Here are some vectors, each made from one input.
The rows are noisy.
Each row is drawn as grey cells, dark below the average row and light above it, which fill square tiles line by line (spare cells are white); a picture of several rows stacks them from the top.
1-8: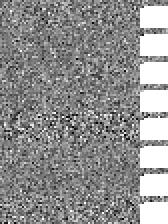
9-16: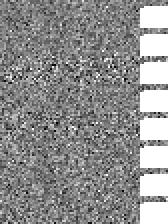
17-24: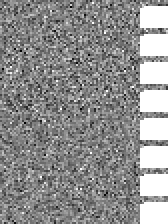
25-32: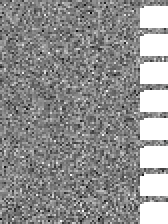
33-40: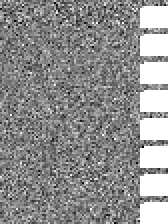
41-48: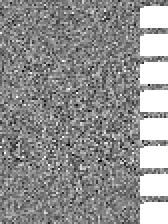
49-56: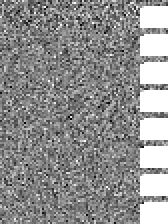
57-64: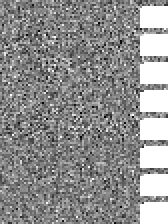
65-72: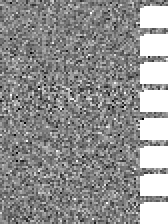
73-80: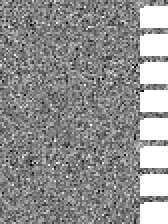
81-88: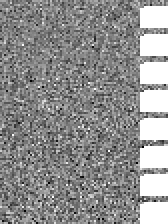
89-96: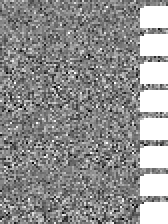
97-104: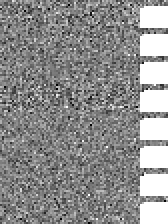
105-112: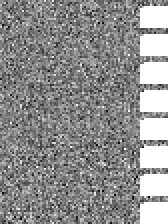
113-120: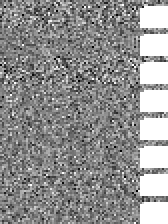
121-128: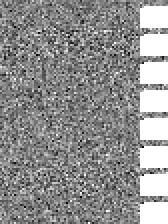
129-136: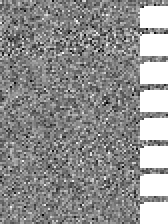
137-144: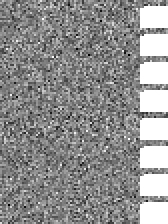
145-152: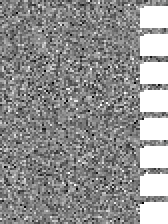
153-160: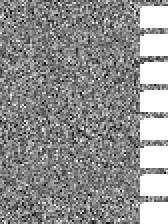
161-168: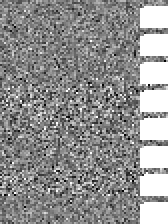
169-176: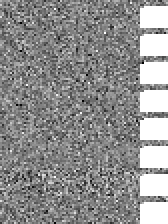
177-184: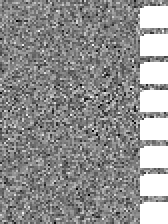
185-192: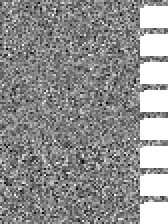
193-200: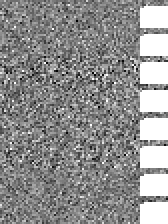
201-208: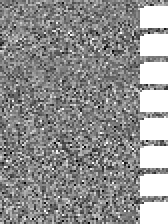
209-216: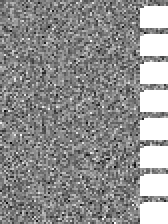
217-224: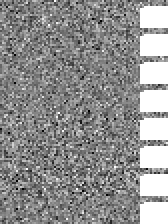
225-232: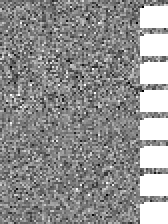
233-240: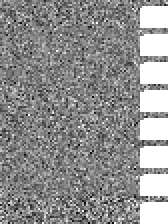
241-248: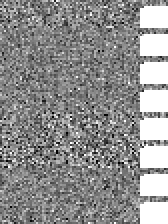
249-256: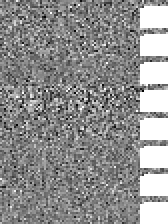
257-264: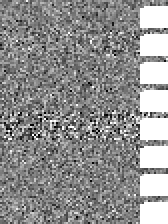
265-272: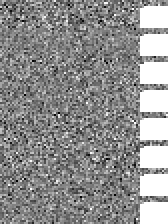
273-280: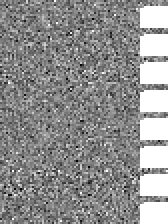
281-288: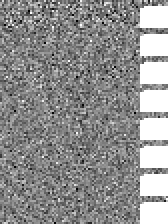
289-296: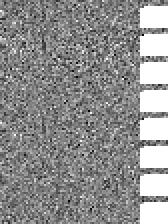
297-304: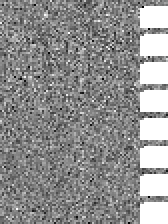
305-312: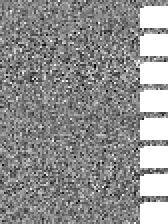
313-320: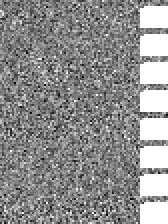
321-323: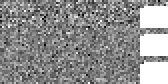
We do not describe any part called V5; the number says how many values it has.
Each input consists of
either a point on each of two 8-point circles, or one of 4 labels and three true/false values, or a node of each of two 8-node trees, or a node of a 9-node tree and a value of V5.
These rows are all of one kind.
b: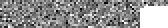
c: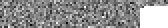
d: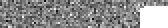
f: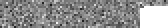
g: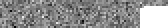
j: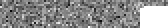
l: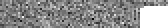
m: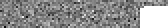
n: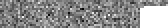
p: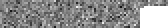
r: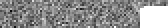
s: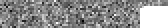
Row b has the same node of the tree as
l, m and n.
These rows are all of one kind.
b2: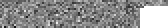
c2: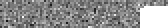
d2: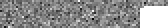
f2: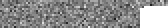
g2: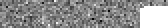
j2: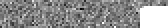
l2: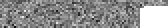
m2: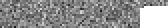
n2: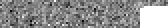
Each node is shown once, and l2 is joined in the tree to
b2.
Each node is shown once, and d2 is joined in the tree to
c2.
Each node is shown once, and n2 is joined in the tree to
c2, f2 and g2.
